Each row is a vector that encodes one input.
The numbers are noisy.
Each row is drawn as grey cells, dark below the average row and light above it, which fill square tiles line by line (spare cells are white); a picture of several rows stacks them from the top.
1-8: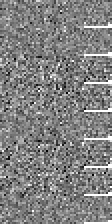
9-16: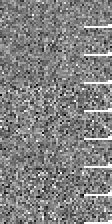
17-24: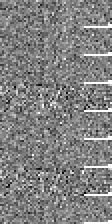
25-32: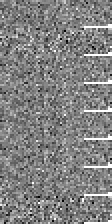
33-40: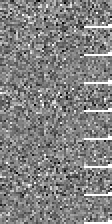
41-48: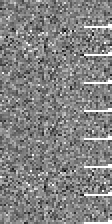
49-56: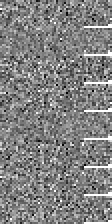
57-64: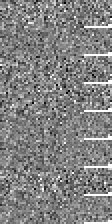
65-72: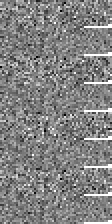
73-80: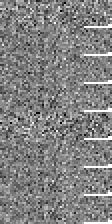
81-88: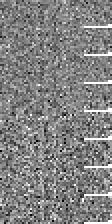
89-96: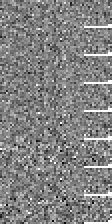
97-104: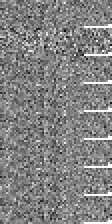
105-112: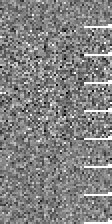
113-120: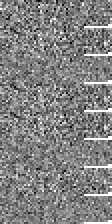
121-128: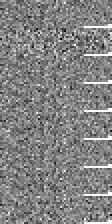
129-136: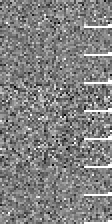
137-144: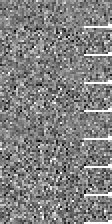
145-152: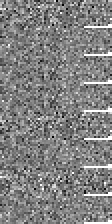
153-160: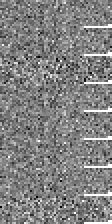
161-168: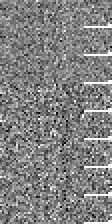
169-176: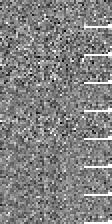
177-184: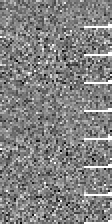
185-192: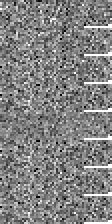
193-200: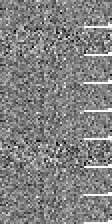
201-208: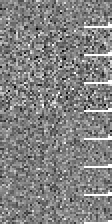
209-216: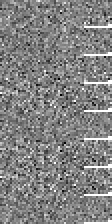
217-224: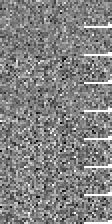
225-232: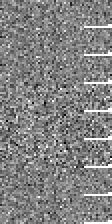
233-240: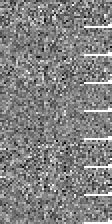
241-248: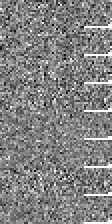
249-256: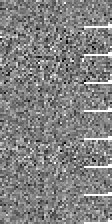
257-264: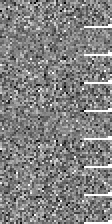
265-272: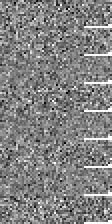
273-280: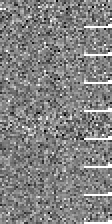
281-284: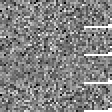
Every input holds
either a point on each of two 12-point lines, or a list of up to three points on a 7-point line.
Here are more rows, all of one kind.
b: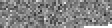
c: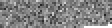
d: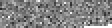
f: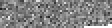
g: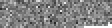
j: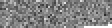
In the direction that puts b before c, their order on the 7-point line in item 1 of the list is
d, f, g, j, b, c.
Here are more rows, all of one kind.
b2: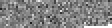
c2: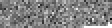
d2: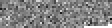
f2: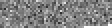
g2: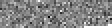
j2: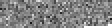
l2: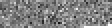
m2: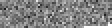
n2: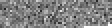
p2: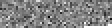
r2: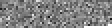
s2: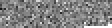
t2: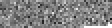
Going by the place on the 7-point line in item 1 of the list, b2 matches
d2, j2, r2 and s2.
